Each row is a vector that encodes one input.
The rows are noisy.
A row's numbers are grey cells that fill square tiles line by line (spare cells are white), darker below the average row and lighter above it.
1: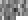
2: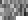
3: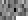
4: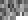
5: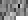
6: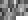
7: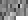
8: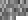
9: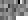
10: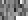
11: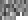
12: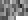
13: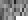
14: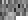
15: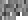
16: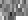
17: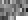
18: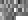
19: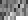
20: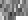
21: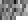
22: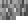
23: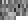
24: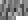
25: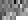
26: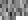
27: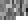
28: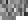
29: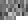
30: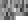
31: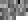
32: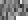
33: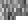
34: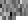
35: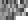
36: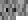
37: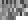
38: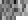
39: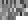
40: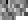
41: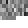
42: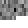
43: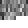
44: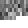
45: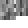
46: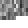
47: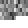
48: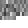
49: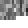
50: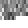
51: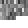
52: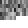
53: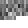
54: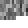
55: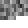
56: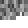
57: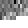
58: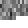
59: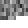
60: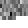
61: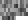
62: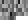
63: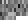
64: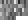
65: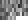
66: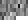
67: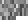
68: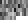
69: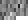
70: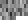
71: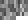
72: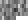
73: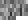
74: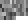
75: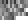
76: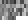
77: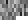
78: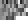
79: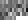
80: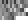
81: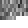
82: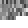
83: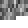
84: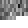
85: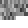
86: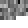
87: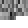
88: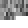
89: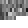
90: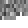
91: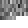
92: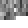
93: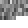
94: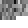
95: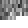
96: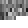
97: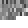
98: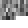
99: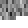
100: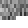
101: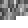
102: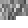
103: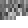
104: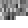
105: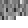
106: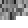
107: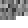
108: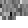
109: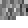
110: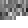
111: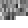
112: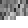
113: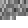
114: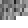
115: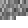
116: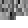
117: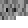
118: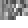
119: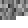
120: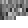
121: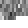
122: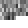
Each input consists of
a node of a 7-node tree, together with either a point on a 7-point line, or a point on a 9-point line.
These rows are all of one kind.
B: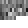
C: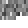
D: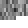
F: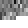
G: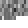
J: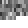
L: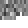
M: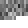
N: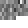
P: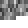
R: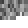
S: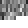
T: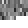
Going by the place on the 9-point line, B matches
P and S.
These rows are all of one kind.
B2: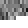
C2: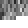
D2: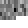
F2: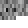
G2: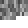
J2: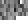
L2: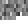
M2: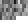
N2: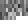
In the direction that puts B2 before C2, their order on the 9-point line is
D2, M2, F2, J2, B2, C2, L2, N2, G2.
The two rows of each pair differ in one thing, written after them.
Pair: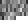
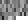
the place on the 9-point line
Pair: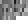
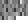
the node of the tree
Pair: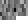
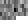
the place on the 9-point line
